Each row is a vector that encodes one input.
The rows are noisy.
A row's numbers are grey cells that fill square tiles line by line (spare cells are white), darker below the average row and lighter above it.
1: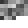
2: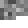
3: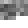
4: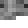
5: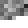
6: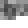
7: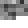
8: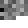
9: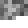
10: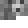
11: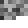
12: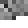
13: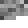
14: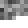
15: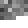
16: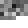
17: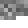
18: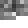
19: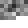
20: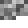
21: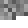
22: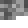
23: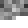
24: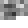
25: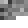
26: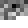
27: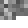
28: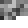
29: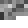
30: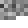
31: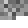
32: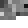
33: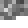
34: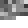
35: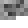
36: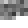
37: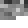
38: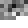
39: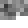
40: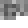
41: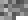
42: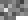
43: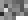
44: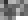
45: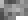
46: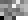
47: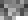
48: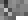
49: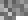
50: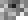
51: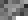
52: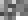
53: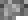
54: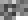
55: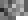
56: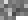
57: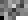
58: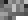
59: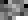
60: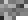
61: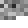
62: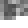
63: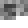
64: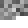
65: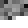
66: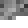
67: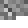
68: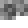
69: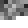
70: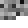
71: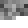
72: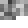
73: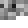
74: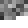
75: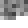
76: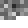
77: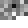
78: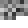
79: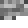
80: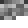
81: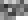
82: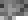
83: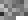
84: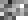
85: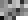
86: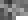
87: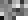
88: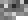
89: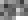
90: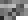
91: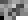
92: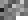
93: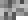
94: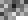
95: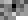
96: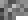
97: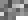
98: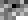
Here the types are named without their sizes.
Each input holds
a label, together with either a label, or four true/false values.
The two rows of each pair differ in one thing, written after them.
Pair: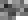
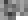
one of the four true/false values
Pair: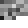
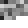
one of the four true/false values
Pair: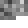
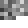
one of the four true/false values
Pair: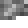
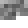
the label
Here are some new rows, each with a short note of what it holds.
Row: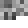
two labels
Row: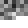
a label and four true/false values
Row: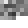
a label and four true/false values
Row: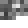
two labels
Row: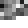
two labels
